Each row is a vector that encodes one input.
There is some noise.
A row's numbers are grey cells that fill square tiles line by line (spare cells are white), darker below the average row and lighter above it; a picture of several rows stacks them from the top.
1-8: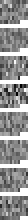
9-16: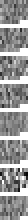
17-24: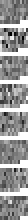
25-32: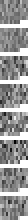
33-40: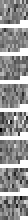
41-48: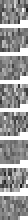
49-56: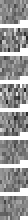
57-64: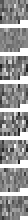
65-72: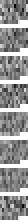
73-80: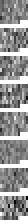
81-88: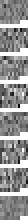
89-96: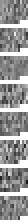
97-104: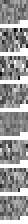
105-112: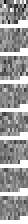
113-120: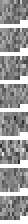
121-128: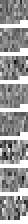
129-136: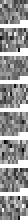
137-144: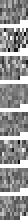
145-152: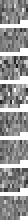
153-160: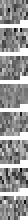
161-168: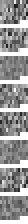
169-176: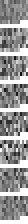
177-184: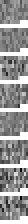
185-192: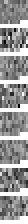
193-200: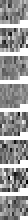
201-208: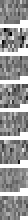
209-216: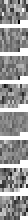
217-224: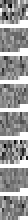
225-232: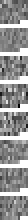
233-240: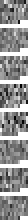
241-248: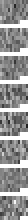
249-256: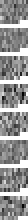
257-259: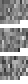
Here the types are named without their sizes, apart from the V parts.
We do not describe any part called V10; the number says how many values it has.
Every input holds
either a true/false value and a value of V10, or a list of points on a line.
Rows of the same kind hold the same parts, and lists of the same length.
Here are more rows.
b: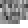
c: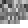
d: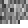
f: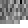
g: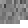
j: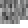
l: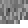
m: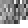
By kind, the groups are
b, j
c, f
d, m
g
l

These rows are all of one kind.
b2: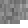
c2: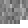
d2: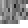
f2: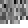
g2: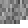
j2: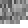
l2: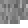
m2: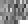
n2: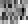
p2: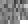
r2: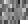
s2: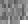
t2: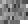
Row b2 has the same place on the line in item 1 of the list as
c2, d2, g2 and p2.
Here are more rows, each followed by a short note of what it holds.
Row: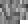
a list of one item
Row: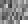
the empty list
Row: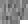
a list of three items
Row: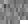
a list of two items
